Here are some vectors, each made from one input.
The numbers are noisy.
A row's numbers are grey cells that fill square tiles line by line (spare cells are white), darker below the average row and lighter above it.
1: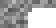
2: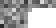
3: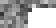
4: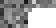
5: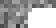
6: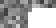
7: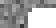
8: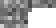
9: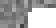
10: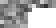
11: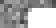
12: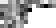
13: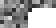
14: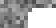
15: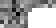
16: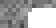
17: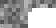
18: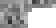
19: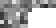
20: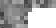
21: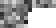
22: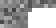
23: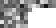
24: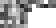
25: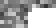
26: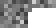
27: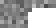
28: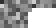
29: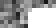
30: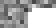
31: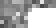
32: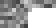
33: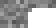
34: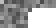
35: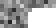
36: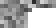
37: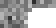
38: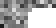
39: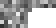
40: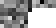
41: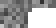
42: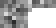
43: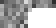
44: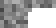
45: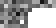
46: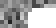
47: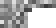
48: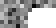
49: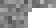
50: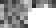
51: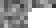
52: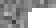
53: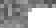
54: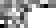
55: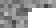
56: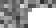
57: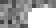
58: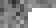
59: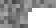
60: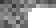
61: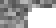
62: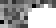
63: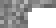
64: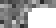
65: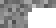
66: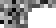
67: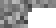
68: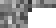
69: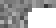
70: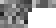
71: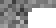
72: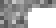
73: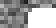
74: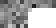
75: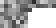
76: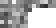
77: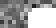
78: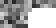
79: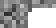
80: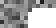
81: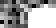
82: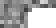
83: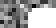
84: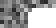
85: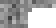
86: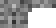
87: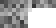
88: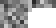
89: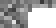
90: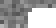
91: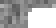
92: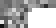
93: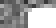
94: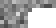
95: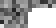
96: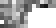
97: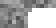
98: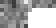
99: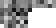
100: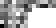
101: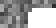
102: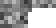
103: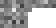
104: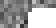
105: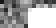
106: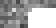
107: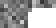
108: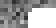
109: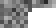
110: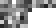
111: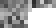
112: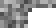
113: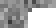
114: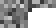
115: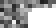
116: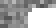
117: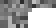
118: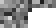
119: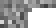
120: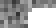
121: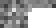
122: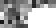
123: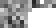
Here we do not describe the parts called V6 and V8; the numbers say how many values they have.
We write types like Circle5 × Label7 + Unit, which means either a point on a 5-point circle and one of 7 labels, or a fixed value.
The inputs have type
(Bool × V6 + V8) × Line7.
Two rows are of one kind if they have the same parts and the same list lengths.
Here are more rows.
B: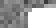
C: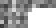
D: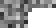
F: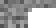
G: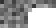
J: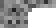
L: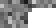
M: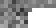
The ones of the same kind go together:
B, D, J, L
C, F, G, M

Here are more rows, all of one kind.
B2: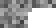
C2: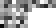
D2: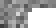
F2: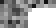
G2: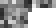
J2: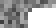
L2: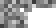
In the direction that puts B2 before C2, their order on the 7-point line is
L2, B2, J2, F2, G2, C2, D2.
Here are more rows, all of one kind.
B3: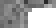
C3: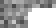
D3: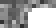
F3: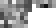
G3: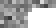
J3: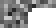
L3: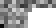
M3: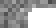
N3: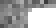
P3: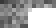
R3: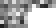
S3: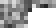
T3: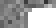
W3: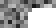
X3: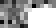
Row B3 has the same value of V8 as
L3, N3, P3 and T3.
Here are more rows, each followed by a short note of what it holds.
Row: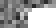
a point on a 7-point line and a value of V8
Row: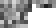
a point on a 7-point line, a true/false value and a value of V6
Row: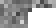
a point on a 7-point line, a true/false value and a value of V6
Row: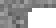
a point on a 7-point line, a true/false value and a value of V6
